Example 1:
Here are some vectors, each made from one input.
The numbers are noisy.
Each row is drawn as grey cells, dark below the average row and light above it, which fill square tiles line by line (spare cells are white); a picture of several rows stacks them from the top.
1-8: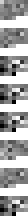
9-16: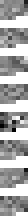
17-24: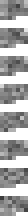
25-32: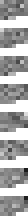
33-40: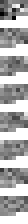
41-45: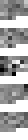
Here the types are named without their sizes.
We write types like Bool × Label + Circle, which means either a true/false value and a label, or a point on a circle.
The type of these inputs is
Bool × Bool × Bool + Unit.
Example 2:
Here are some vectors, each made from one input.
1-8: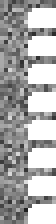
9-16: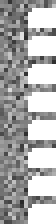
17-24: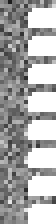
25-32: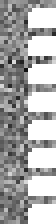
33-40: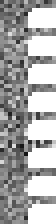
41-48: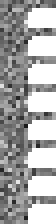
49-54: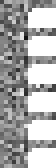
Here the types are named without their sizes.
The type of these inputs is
Bool × Bool × Bool.
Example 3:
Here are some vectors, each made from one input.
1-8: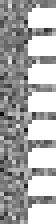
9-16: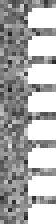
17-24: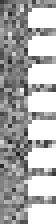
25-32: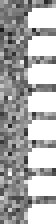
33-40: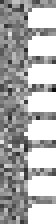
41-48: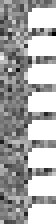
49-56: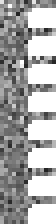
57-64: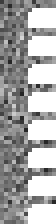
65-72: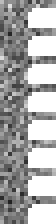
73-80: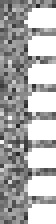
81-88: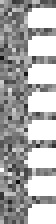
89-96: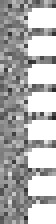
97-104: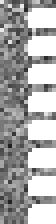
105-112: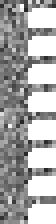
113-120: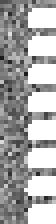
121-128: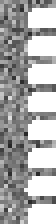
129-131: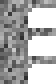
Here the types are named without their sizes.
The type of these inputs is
Bool × Bool × Bool × Bool.
